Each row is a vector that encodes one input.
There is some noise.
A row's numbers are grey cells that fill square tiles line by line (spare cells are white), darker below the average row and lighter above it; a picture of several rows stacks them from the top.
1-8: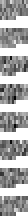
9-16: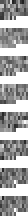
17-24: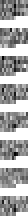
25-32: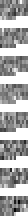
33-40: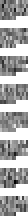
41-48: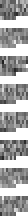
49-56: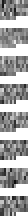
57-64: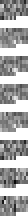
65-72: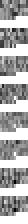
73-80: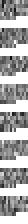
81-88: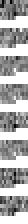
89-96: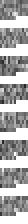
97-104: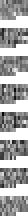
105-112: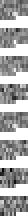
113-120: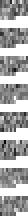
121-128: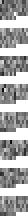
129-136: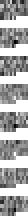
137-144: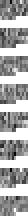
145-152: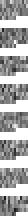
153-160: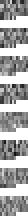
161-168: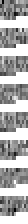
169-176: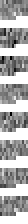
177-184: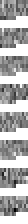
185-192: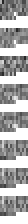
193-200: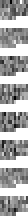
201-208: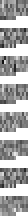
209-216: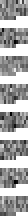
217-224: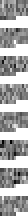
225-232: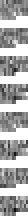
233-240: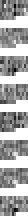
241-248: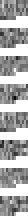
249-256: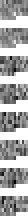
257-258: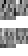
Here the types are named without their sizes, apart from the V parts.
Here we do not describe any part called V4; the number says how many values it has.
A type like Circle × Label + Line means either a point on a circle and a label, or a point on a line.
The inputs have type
Label × Label × V4 + Tree.
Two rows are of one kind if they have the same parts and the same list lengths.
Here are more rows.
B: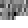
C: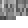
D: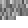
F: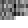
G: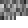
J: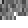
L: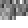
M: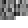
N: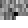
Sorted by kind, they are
B, F, L, M, N
C, D, G, J

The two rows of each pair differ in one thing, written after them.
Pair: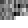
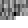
one of the two labels
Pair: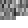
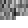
the value of V4
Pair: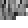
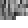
the value of V4
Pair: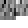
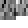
the value of V4
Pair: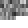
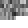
the value of V4
